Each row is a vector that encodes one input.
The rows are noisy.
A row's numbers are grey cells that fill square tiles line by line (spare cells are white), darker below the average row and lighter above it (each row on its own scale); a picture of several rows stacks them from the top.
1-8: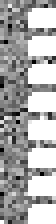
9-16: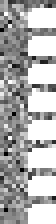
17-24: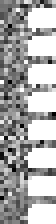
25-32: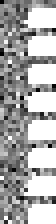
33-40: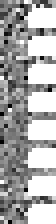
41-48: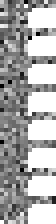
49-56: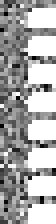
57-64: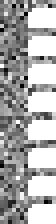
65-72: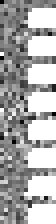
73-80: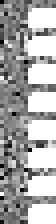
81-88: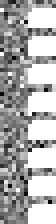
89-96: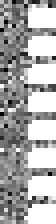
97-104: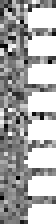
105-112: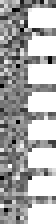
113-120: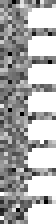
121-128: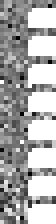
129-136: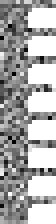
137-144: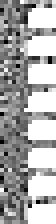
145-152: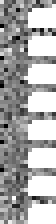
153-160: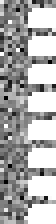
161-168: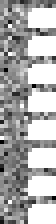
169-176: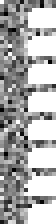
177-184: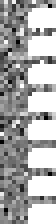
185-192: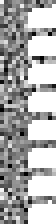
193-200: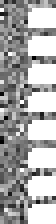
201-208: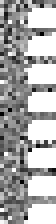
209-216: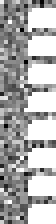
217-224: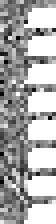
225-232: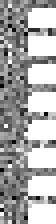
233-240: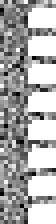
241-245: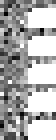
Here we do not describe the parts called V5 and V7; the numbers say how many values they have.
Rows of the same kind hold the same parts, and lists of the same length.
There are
6 kinds of row.
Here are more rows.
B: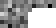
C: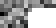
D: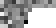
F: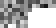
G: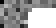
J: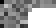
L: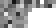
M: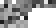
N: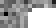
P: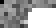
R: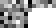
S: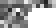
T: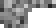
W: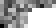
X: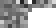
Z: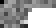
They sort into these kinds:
B, R, T
C
D, S, X
F, L, W
G, J, P, Z
M, N

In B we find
three true/false values.
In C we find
a value of V5 and a value of V7.
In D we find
a point on a 10-point line and a value of V5.
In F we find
a point on a 9-point line and a point on a 10-point line.
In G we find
a point on a 6-point line.
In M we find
a point on a 9-point line and a value of V7.
